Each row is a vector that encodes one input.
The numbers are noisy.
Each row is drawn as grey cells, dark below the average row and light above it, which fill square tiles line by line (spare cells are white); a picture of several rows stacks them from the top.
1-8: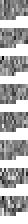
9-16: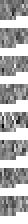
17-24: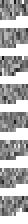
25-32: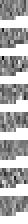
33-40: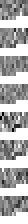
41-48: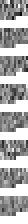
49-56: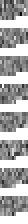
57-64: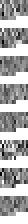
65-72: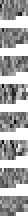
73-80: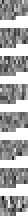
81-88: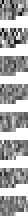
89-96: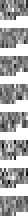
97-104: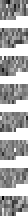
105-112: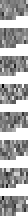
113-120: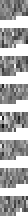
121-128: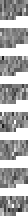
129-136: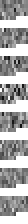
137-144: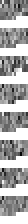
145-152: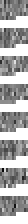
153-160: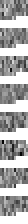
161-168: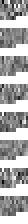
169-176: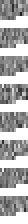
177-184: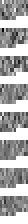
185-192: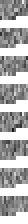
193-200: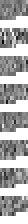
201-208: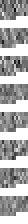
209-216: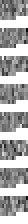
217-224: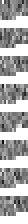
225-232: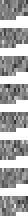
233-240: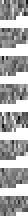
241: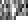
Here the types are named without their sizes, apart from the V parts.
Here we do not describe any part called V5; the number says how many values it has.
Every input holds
a list of items, each a point on a line and a value of V5.
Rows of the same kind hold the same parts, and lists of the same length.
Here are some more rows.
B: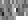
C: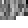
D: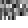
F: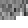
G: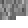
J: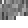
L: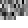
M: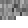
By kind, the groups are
B, D, G, M
C, F, J
L

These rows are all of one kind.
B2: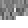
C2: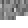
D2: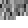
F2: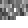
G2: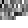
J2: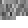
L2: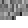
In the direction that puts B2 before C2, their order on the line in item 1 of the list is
D2, J2, G2, B2, F2, L2, C2.
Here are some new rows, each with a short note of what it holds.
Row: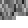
a list of one item
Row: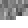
a list of two items
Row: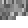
a list of one item
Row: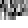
the empty list
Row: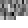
the empty list
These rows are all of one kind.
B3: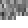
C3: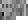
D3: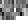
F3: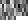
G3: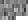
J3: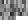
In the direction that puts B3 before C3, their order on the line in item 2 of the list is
B3, J3, C3, G3, D3, F3.
